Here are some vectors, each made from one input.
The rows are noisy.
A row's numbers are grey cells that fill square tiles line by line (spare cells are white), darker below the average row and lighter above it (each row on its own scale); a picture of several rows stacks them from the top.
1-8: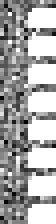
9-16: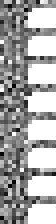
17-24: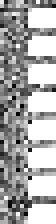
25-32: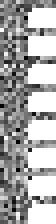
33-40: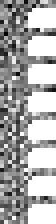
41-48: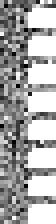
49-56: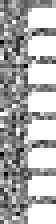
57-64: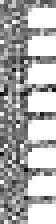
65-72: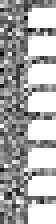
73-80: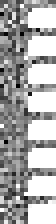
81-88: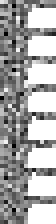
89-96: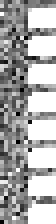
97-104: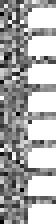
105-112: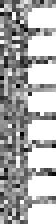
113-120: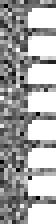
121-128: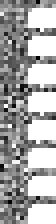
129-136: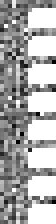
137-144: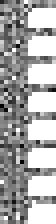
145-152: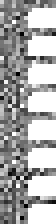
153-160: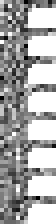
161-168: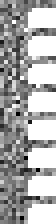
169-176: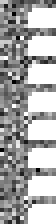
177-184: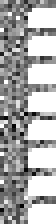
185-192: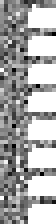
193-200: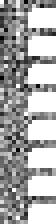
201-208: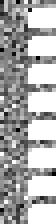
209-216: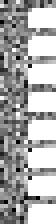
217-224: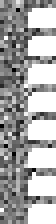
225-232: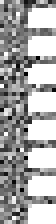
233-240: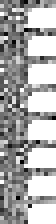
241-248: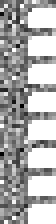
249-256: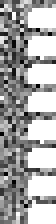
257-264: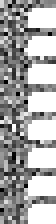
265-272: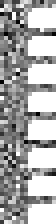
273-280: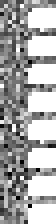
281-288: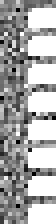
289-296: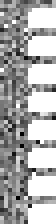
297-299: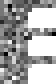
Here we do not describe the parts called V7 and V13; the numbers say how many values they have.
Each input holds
either one of 5 labels, or a point on a 10-point line, a value of V7 and a value of V13.
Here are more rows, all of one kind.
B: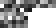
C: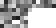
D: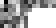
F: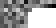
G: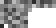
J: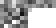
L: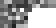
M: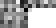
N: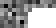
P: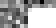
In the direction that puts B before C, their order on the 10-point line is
F, N, L, B, M, P, D, G, C, J.
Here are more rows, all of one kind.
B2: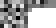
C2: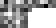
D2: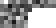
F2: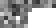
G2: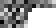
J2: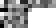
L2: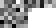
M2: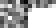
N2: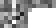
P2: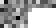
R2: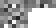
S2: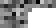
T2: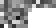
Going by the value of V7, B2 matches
G2, L2, N2 and R2.
